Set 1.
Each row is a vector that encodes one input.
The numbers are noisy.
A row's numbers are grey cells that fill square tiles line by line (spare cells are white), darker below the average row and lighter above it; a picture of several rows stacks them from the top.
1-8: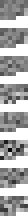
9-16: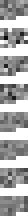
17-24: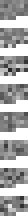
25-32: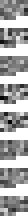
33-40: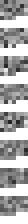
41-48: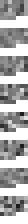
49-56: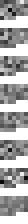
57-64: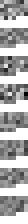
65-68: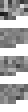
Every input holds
either a fixed value, or three true/false values.
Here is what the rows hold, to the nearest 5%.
About 10% of them hold a fixed value. The rest hold three true/false values.
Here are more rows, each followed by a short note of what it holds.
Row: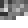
three true/false values
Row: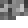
three true/false values
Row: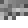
a fixed value
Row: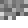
a fixed value
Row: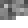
three true/false values
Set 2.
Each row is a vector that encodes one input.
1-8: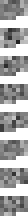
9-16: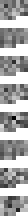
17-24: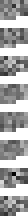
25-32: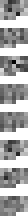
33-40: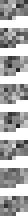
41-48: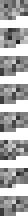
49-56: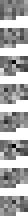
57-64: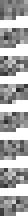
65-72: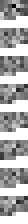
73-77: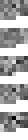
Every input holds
a node of an 11-node tree.
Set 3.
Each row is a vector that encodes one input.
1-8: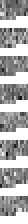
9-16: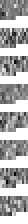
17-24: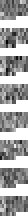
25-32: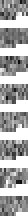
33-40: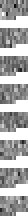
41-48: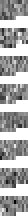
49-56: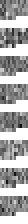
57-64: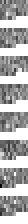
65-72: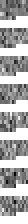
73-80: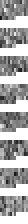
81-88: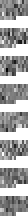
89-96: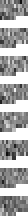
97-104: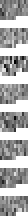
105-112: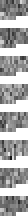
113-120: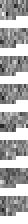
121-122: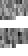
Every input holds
four true/false values.
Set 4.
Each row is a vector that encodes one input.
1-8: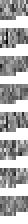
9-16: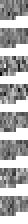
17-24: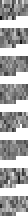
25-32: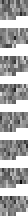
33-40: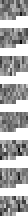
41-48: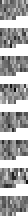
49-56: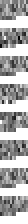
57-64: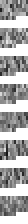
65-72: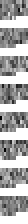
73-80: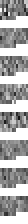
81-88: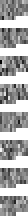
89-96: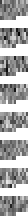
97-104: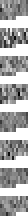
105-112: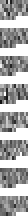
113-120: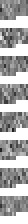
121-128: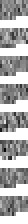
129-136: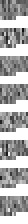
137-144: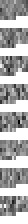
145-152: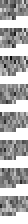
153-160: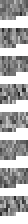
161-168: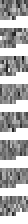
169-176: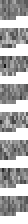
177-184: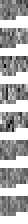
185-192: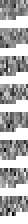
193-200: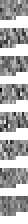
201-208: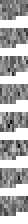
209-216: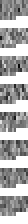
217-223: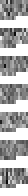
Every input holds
a node of a 19-node tree.
